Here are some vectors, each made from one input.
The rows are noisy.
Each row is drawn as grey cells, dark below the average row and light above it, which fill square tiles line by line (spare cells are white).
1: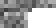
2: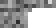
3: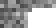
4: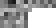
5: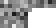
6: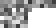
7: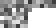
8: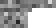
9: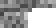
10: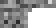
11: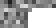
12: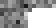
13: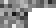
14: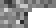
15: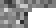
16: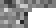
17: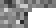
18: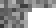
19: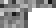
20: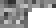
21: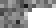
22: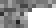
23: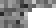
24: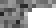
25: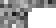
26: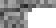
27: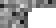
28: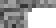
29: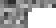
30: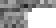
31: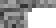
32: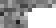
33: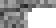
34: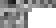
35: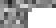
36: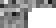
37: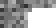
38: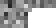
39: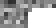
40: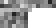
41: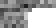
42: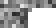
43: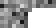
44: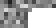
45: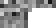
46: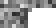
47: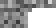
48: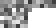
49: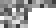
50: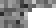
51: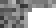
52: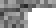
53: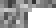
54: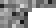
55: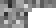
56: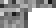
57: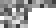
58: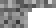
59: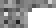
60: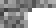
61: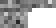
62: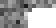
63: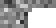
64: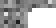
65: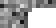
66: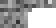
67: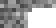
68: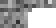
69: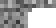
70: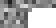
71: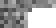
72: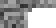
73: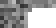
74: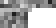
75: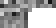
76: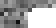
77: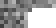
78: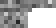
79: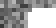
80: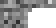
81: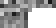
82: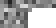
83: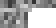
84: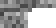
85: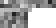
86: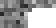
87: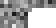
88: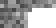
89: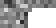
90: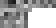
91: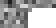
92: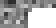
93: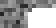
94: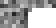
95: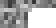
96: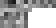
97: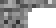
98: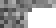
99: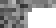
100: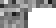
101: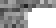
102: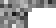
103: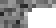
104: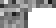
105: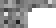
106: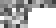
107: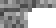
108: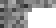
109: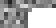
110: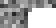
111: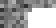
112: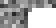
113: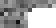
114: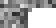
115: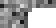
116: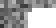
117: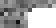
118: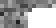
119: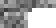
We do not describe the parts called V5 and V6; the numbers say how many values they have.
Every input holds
either a fixed value, or one of 4 labels and a value of V5, or a true/false value and a value of V6.
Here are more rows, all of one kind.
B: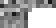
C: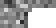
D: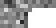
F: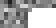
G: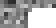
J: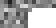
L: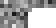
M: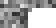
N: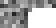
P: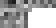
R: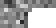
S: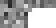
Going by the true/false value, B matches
L, M and N.
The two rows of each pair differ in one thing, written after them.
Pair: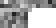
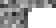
the value of V6
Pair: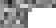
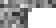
the true/false value
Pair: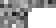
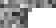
the value of V6
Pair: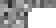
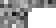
the true/false value
